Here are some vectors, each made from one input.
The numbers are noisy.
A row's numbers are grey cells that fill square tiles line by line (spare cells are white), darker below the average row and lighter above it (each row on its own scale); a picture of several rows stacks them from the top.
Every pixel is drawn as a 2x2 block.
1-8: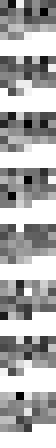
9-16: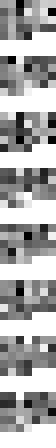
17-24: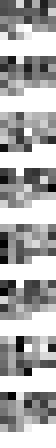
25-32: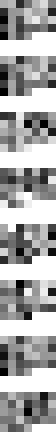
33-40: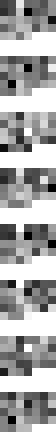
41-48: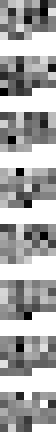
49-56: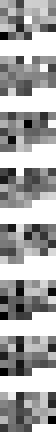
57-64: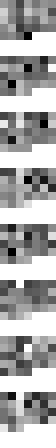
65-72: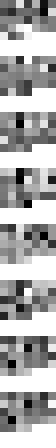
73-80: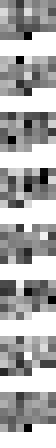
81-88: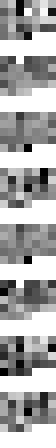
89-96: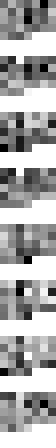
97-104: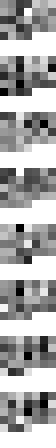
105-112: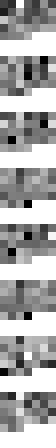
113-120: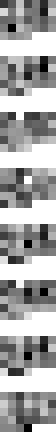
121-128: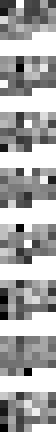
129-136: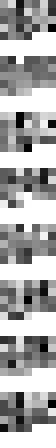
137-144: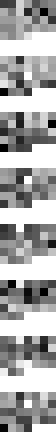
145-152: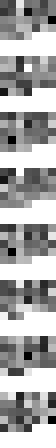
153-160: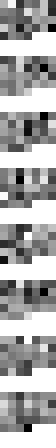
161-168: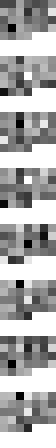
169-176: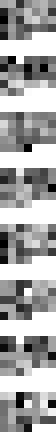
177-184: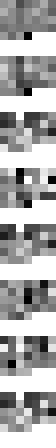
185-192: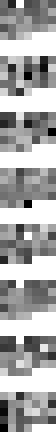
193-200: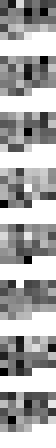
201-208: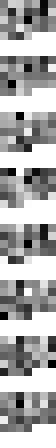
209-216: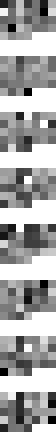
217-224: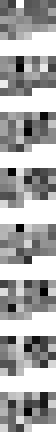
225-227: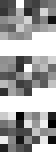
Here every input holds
either one of 12 labels, or a node of a 14-node tree.
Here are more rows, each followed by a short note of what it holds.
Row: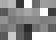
one of 12 labels
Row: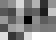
a node of a 14-node tree
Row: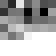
a node of a 14-node tree
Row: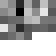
one of 12 labels
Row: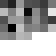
a node of a 14-node tree
